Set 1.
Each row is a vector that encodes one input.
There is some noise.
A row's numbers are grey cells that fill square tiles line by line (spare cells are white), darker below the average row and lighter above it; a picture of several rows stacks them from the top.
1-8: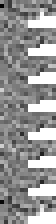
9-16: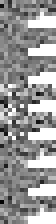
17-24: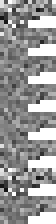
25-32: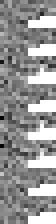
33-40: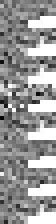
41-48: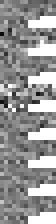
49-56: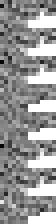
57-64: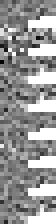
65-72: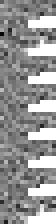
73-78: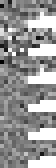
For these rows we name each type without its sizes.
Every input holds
a list of points on a line.
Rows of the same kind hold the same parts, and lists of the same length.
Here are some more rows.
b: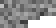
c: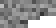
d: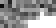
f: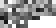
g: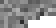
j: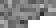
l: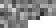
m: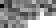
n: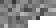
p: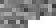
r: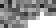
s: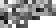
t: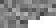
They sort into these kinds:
b, c, g, j, l, n, p, t
d, m, r
f, s

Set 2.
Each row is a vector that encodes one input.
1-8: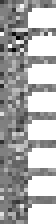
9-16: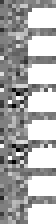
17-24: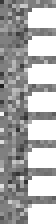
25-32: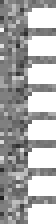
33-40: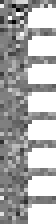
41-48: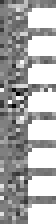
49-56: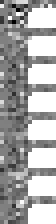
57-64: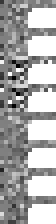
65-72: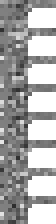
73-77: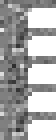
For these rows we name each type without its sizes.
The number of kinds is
2.
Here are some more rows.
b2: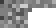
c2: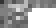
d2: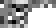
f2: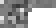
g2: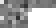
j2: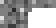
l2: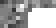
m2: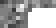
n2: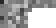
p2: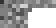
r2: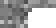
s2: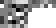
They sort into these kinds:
b2, c2, f2, g2, j2, l2, m2, n2, p2, r2
d2, s2

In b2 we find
a point on a circle and a true/false value.
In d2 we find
a fixed value.
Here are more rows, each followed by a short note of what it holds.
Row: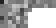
a point on a circle and a true/false value
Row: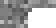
a point on a circle and a true/false value
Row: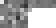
a point on a circle and a true/false value
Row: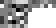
a fixed value
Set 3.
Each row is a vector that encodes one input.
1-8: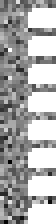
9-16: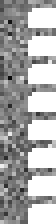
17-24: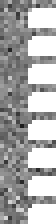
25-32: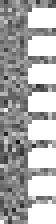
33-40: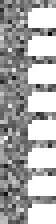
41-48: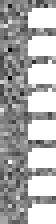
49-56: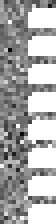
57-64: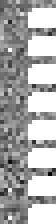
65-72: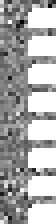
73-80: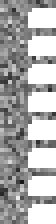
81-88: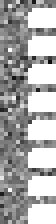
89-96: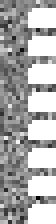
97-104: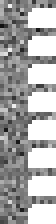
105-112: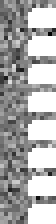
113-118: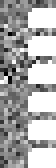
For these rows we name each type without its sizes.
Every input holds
a point on a line and five true/false values.
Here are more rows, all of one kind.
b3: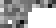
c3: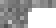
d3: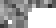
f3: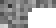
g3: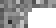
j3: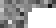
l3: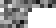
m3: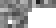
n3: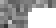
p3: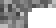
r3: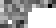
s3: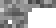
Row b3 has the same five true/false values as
d3, m3, r3 and s3.
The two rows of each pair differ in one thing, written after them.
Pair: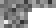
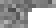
the place on the line
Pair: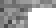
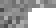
the place on the line
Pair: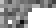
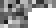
one of the five true/false values
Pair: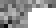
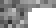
one of the five true/false values
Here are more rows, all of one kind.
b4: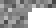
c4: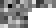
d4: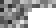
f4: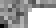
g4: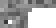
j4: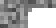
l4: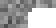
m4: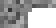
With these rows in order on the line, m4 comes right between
f4 and j4.
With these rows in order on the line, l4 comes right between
g4 and j4.
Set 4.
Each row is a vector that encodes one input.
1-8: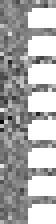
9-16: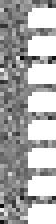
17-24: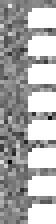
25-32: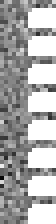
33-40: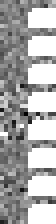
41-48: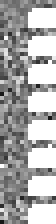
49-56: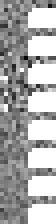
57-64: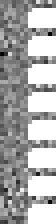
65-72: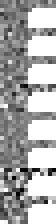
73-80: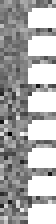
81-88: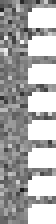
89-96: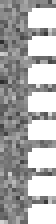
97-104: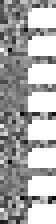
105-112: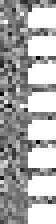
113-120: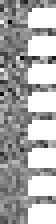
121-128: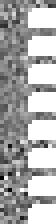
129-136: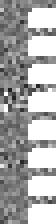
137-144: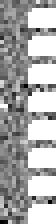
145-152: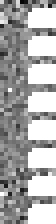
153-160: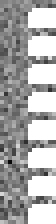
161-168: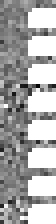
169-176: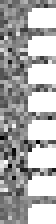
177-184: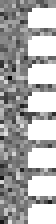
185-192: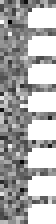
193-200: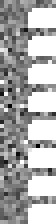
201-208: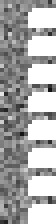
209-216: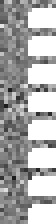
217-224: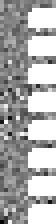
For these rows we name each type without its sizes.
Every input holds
either a point on a line, or four true/false values.
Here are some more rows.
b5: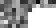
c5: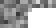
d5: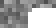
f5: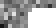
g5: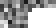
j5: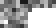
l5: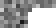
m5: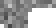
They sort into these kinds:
b5, g5, j5
c5, d5, f5, l5, m5

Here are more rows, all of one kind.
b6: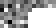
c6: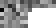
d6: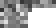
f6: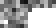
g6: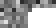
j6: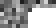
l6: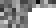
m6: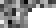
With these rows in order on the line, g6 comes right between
c6 and l6.
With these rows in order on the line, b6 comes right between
f6 and m6.
